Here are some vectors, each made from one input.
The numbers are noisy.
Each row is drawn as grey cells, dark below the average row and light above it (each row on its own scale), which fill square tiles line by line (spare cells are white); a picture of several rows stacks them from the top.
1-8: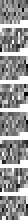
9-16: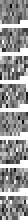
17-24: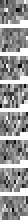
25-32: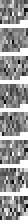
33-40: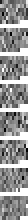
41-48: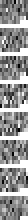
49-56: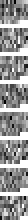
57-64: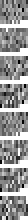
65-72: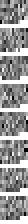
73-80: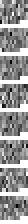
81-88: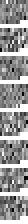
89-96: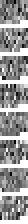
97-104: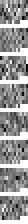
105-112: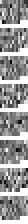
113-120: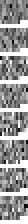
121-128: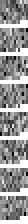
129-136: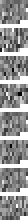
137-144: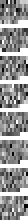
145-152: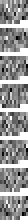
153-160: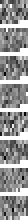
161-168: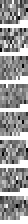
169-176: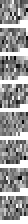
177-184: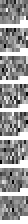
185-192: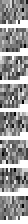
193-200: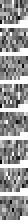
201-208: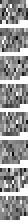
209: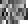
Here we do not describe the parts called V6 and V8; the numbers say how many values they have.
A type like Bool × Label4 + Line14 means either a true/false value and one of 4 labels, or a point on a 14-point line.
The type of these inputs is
Bool × (Line4 + V8) + Line5 + V6.
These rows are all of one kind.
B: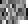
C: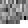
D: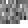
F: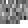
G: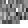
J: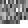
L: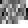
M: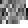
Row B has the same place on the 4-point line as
L and M.
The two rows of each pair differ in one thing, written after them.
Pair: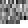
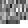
the place on the 4-point line
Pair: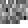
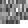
the place on the 4-point line
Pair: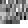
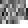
the true/false value
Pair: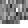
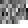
the true/false value
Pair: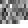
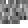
the true/false value
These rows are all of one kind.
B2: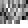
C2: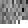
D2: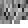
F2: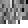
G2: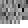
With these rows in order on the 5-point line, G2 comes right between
C2 and D2.
